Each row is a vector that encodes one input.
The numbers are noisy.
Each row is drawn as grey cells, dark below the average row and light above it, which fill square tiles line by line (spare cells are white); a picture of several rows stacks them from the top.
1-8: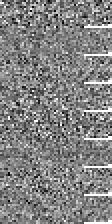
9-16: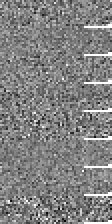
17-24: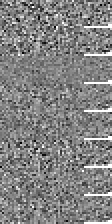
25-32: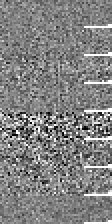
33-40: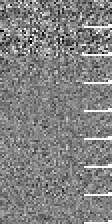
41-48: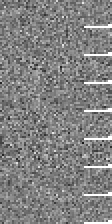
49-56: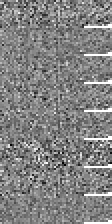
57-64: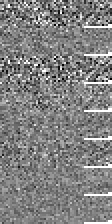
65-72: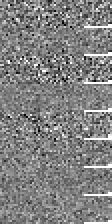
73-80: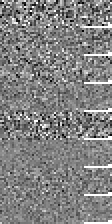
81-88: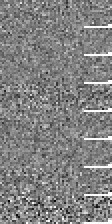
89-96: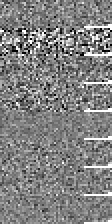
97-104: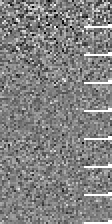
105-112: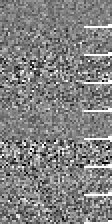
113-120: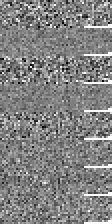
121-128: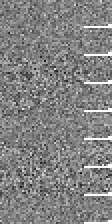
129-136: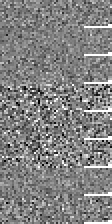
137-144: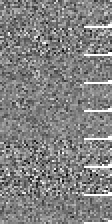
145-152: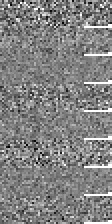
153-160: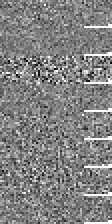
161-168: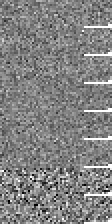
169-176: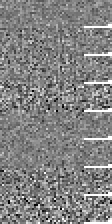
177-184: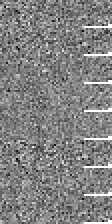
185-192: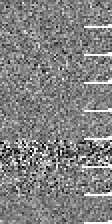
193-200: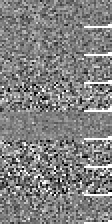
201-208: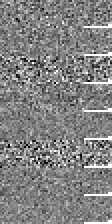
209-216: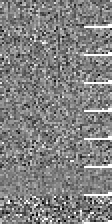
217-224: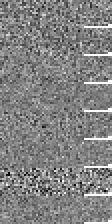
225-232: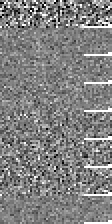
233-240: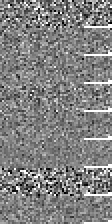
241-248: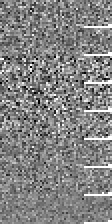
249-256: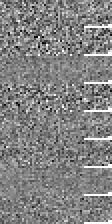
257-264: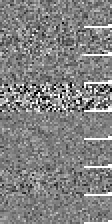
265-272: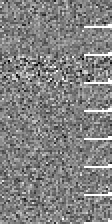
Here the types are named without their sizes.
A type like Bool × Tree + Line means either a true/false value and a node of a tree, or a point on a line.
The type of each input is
Bool × Line × (Line + Tree).
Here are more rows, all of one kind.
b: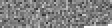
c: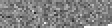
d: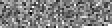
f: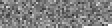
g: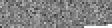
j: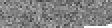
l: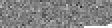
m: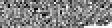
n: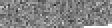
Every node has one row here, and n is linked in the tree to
f.
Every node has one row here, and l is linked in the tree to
d and j.
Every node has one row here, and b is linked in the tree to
d and m.
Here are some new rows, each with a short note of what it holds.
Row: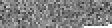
a point on a line, a node of a tree and a true/false value
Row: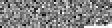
a point on a line, a node of a tree and a true/false value
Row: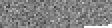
a point on each of two lines and a true/false value
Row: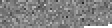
a point on a line, a node of a tree and a true/false value
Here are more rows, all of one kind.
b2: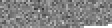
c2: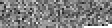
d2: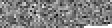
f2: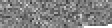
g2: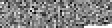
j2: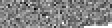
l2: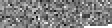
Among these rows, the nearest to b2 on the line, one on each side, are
f2 and g2.
